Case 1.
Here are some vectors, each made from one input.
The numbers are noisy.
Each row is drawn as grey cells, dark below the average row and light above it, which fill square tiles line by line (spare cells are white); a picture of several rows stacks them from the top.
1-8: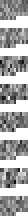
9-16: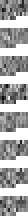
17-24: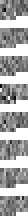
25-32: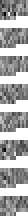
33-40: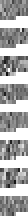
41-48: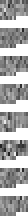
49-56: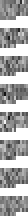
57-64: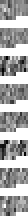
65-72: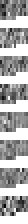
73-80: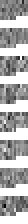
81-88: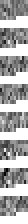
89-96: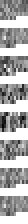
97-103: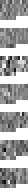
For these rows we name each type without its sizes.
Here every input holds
either a point on a line, or four true/false values.
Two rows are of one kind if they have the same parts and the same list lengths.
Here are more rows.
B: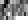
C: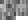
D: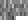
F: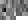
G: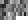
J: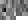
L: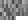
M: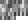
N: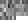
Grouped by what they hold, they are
B, G
C, D, F, J, L, M, N

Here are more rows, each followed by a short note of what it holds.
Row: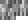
four true/false values
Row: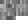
four true/false values
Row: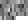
four true/false values
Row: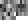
four true/false values
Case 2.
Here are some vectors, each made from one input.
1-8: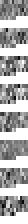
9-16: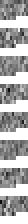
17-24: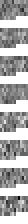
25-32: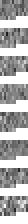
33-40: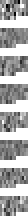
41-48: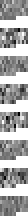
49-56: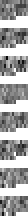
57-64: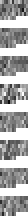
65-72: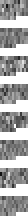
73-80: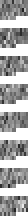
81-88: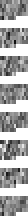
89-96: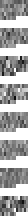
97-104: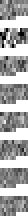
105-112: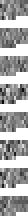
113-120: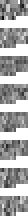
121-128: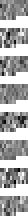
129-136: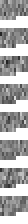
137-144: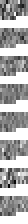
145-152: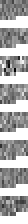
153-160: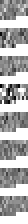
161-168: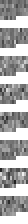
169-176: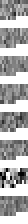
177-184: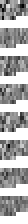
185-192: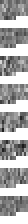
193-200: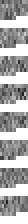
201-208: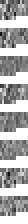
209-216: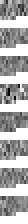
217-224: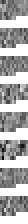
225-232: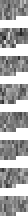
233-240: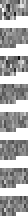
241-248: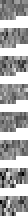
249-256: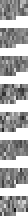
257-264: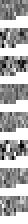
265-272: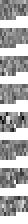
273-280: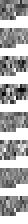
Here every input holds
a point on a 7-point line, together with either a fixed value, or four true/false values.
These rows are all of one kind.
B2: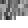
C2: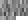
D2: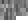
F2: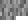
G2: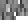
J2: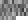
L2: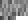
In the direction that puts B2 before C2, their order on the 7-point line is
L2, F2, G2, D2, B2, J2, C2.
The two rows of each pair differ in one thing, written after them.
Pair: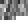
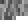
one of the four true/false values
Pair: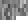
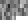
one of the four true/false values
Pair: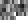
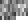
the place on the 7-point line
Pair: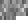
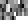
one of the four true/false values
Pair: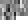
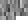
one of the four true/false values
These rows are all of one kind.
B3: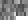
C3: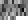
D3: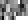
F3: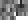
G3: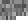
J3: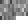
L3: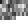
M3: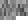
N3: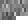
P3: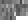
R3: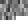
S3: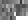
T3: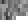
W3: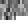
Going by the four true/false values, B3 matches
D3, F3, J3 and M3.
